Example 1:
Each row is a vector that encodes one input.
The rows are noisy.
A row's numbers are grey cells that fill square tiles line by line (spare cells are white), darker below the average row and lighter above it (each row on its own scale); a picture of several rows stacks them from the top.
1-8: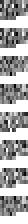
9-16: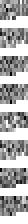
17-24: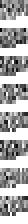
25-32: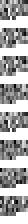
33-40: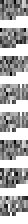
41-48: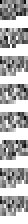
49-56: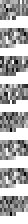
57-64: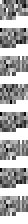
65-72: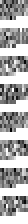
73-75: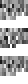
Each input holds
a point on a 9-point circle.
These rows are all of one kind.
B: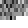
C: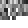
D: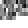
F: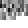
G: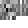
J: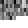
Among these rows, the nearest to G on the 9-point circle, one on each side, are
C and F.
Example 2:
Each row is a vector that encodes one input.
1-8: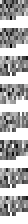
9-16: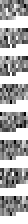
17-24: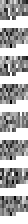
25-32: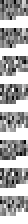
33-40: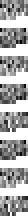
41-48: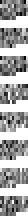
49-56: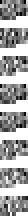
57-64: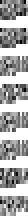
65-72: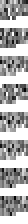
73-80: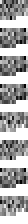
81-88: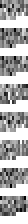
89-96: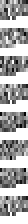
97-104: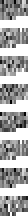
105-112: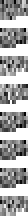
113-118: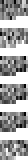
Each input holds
a point on a 9-point circle.
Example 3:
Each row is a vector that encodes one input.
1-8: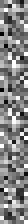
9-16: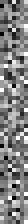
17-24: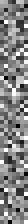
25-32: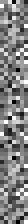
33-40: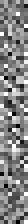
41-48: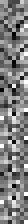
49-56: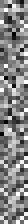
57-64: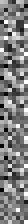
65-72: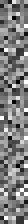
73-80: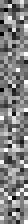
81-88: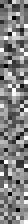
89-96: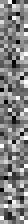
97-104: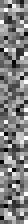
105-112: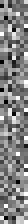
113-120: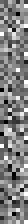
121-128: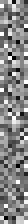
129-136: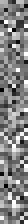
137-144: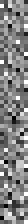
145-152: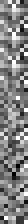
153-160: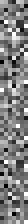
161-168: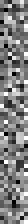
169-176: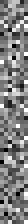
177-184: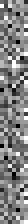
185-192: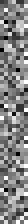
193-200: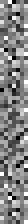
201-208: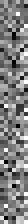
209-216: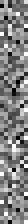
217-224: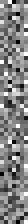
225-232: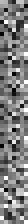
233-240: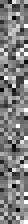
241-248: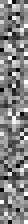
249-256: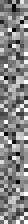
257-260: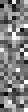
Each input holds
four true/false values.
